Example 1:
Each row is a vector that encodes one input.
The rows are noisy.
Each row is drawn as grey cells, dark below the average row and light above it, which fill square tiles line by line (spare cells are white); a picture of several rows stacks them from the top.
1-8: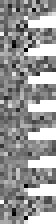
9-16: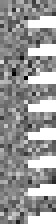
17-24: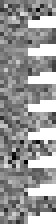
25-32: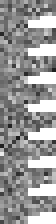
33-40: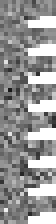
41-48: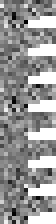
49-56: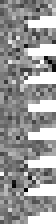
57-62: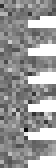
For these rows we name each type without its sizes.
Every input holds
a list of points on a line.
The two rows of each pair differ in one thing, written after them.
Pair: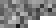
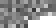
the place on the line in item 1 of the list
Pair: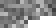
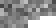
the place on the line in item 2 of the list
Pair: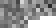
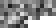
the place on the line in item 1 of the list
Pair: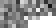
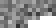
the place on the line in item 2 of the list
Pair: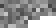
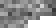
the place on the line in item 1 of the list
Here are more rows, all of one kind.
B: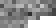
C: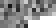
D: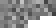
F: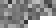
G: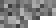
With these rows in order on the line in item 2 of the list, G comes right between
C and D.
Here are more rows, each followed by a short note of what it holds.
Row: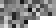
the empty list
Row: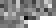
a list of one item
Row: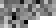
the empty list
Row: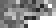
a list of one item
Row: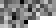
the empty list
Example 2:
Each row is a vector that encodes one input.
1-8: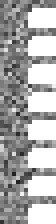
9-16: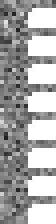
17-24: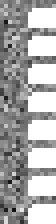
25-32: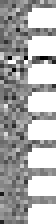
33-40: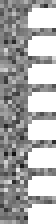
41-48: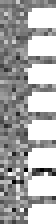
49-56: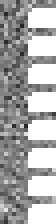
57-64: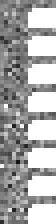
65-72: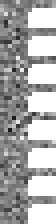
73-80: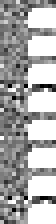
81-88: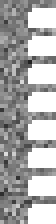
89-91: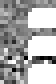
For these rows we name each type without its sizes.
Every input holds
a list of points on a line.
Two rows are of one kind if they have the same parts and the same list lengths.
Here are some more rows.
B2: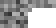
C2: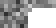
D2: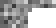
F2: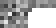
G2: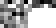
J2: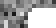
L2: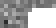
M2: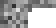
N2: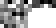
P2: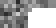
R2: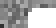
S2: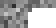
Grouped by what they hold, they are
B2, C2, J2, P2
D2, F2, L2, M2, R2, S2
G2, N2

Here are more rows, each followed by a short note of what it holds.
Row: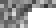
a list of two items
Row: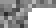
a list of one item
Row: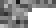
a list of one item
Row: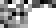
the empty list
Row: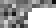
a list of one item
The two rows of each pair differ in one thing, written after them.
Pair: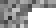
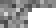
the place on the line in item 2 of the list
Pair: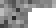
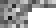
the place on the line in item 1 of the list
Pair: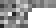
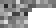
the place on the line in item 2 of the list
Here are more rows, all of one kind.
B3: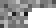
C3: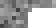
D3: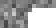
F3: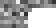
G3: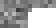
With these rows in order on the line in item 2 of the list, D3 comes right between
C3 and G3.
